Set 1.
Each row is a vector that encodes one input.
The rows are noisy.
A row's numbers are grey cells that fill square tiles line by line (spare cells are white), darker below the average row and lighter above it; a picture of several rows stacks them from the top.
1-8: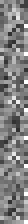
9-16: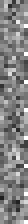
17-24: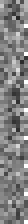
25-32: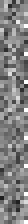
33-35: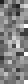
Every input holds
a point on a 3-point line and a point on a 5-point line.
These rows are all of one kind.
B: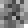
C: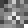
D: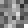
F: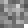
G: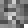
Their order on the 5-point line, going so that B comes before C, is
F, D, B, G, C.
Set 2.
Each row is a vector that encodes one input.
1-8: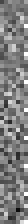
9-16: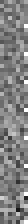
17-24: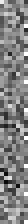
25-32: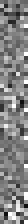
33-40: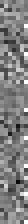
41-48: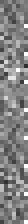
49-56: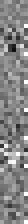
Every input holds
a point on a 10-point line.
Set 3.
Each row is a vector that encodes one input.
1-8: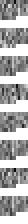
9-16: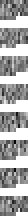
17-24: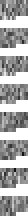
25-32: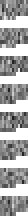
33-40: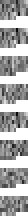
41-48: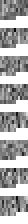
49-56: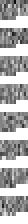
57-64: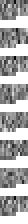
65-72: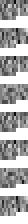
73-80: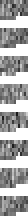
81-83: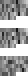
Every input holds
a point on a 9-point line.
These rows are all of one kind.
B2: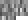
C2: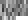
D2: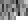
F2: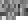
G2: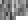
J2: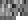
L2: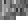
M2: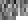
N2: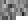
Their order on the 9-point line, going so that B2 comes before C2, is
M2, J2, L2, N2, G2, B2, F2, C2, D2.
